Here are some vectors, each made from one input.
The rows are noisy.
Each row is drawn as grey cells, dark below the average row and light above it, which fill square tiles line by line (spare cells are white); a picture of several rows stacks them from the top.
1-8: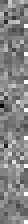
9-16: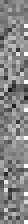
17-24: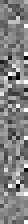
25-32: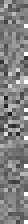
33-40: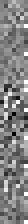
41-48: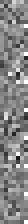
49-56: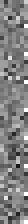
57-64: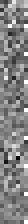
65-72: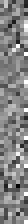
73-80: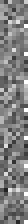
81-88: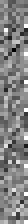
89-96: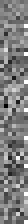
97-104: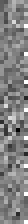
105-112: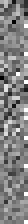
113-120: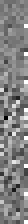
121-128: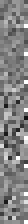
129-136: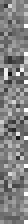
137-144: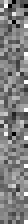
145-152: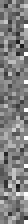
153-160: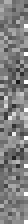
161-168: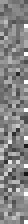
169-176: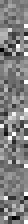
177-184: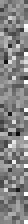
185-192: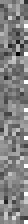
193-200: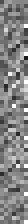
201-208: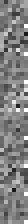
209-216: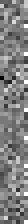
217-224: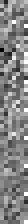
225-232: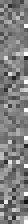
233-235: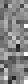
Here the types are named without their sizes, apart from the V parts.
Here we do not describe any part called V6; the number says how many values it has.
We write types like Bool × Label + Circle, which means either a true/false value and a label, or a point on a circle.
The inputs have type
List(Bool × V6).
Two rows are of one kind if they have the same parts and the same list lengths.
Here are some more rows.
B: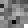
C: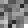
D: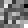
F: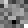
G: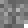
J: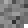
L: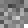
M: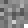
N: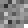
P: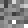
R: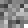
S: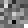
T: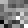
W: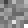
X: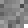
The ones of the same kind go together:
B, F, G, N, R
C, J, M, P, W, X
D, L, S
T

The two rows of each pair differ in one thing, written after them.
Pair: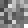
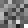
the value of V6 in item 1 of the list
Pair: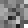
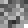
the true/false value in item 1 of the list
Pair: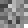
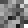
the value of V6 in item 1 of the list
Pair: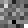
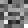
the value of V6 in item 1 of the list
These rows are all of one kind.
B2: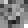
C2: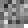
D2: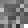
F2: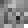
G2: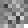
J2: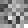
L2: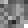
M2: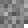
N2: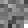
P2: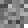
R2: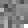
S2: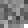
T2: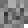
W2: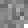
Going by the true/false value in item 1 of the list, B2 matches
F2, N2, P2 and T2.
